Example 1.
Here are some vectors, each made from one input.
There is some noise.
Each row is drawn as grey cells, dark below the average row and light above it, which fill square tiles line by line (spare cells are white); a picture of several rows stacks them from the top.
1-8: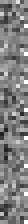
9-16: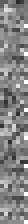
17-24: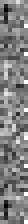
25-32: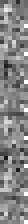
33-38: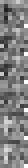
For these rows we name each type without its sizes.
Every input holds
a point on each of two lines and a true/false value.
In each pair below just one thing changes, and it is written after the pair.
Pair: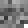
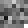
the place on one of the two lines
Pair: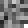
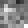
the true/false value
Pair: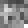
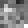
the place on one of the two lines
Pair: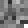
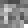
the true/false value
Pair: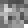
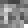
the place on one of the two lines
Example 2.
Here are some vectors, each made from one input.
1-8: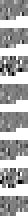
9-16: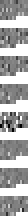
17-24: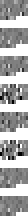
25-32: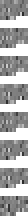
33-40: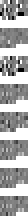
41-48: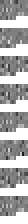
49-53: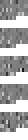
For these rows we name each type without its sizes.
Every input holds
a point on a line and a true/false value.
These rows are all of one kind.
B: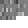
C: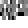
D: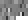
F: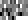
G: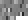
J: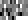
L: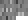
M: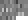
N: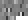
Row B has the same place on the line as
L and M.
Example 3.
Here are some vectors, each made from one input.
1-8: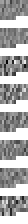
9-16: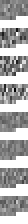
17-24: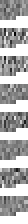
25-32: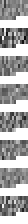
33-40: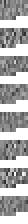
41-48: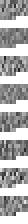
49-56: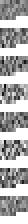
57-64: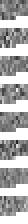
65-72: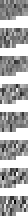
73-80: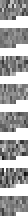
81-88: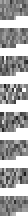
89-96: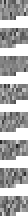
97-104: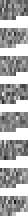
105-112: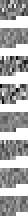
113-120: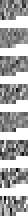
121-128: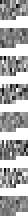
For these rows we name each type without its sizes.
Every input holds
either a point on a line, or a node of a tree.
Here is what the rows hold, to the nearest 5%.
About 30% of them hold a point on a line. The rest hold a node of a tree.
